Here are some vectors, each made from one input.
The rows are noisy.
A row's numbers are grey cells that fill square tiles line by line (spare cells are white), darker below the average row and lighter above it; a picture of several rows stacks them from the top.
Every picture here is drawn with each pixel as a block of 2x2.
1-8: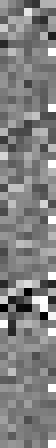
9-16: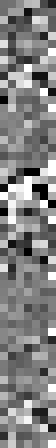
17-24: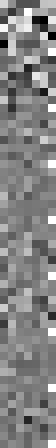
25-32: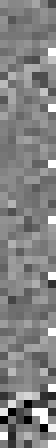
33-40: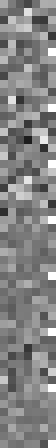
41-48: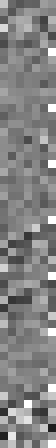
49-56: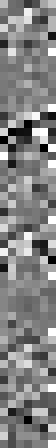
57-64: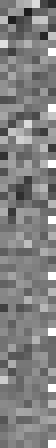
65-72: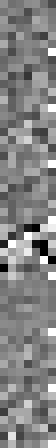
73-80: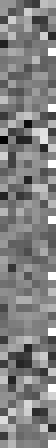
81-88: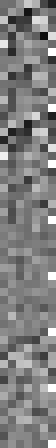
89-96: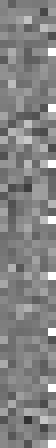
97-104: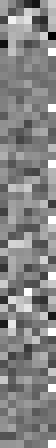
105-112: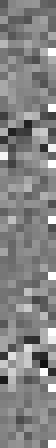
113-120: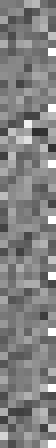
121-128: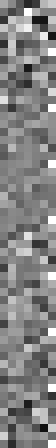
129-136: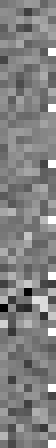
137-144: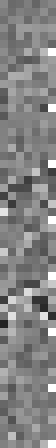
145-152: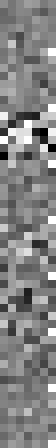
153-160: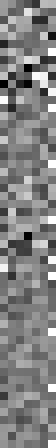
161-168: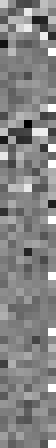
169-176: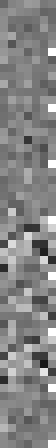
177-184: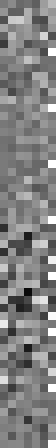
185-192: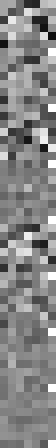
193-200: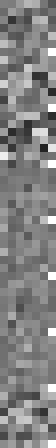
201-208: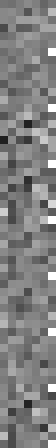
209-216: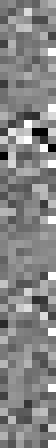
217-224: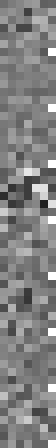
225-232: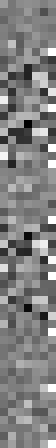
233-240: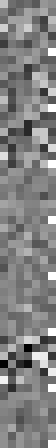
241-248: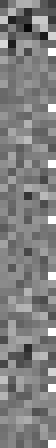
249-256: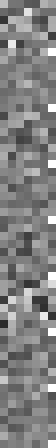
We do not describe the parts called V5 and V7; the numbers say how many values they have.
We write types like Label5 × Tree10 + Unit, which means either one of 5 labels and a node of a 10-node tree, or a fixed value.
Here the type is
Tree9 × V5 × V7 + Tree10 × Tree10.
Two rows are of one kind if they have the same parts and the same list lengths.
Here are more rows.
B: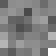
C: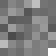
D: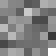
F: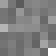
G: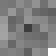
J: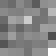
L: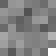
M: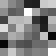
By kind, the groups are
B, D, G, J, L, M
C, F

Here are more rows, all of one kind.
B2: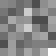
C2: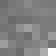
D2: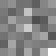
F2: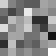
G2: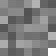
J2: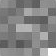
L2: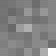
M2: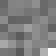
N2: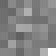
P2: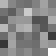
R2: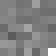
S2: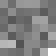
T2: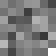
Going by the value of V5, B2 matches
C2 and L2.
